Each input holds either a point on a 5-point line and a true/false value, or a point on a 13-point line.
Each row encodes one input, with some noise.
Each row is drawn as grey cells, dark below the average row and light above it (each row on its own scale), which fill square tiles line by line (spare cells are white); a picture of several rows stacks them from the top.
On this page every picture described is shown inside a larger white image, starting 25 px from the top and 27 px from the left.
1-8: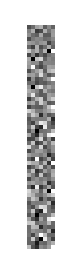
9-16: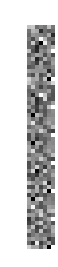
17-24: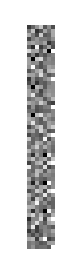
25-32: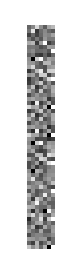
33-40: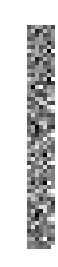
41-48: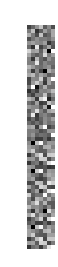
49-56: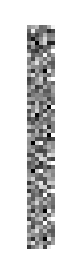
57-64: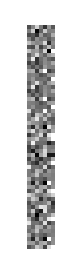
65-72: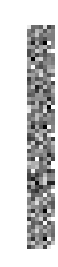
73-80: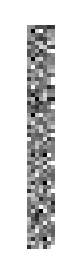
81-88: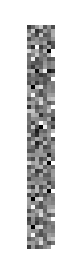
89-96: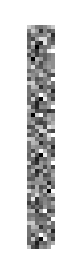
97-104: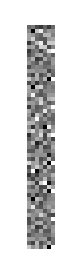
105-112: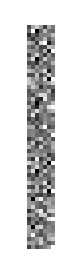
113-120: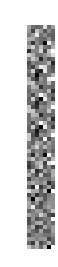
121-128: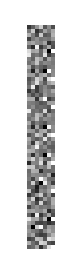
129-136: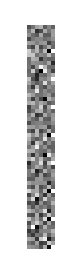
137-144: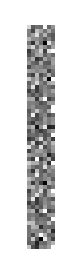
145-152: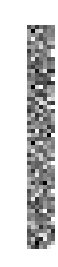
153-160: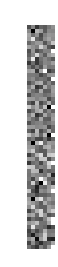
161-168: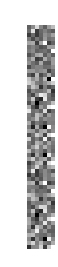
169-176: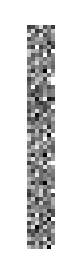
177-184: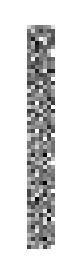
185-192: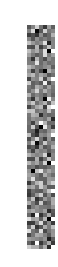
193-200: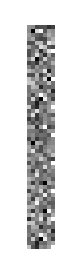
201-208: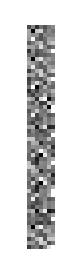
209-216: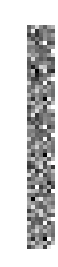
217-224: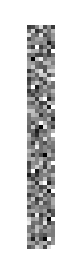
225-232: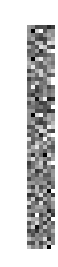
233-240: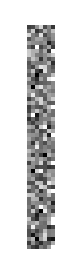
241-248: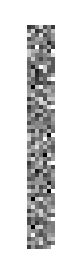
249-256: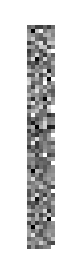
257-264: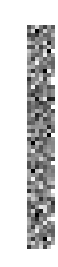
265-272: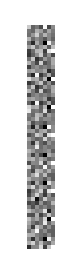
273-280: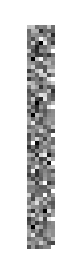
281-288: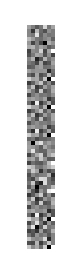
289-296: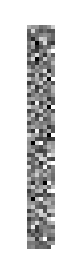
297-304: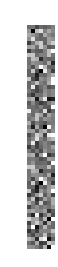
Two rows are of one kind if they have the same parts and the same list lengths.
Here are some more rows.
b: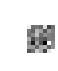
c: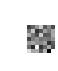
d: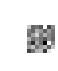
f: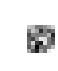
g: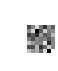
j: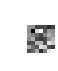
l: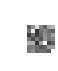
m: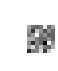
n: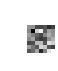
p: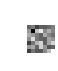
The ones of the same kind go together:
b, d, j, m, n, p
c, f, g, l

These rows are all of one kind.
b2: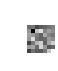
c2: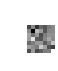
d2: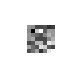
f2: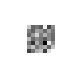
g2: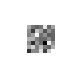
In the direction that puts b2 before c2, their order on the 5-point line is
d2, f2, b2, g2, c2.
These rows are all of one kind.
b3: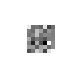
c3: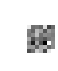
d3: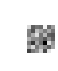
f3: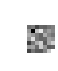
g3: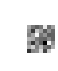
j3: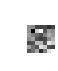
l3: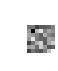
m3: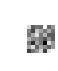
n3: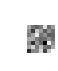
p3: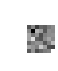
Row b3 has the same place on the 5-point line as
c3 and j3.
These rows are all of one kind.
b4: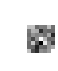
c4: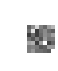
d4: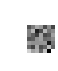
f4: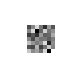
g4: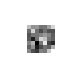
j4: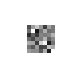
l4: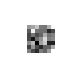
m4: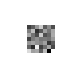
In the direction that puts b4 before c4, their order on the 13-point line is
b4, g4, l4, c4, j4, f4, d4, m4.
